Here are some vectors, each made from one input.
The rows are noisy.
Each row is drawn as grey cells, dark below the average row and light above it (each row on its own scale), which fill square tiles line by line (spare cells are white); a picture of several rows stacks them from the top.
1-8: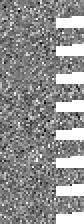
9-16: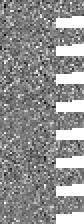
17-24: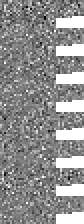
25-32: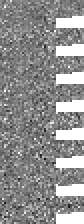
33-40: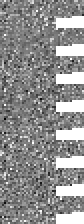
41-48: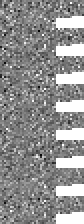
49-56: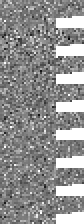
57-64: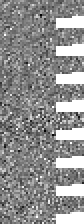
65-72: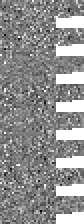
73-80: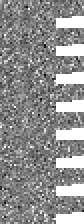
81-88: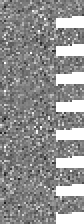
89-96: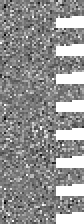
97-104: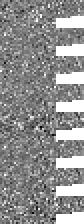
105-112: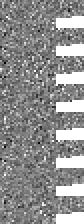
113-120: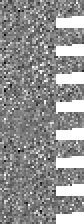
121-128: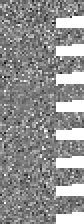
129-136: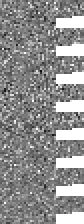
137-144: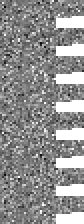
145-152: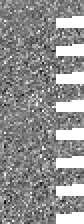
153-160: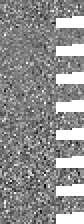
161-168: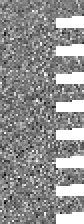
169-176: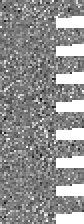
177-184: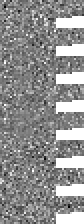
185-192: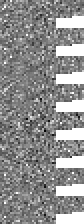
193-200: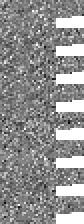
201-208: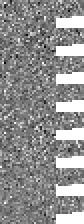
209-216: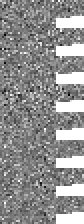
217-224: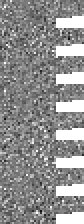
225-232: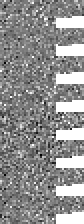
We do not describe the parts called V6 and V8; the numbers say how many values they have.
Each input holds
either two labels (each one of 5), or a value of V6 and a value of V8.
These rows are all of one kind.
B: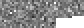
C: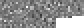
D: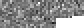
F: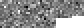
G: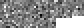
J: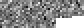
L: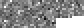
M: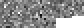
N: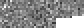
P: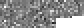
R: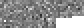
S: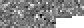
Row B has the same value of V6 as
C and R.
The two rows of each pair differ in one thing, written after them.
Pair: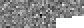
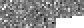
the value of V6
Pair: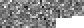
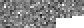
the value of V8
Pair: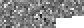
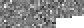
the value of V6
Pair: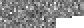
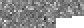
the value of V8
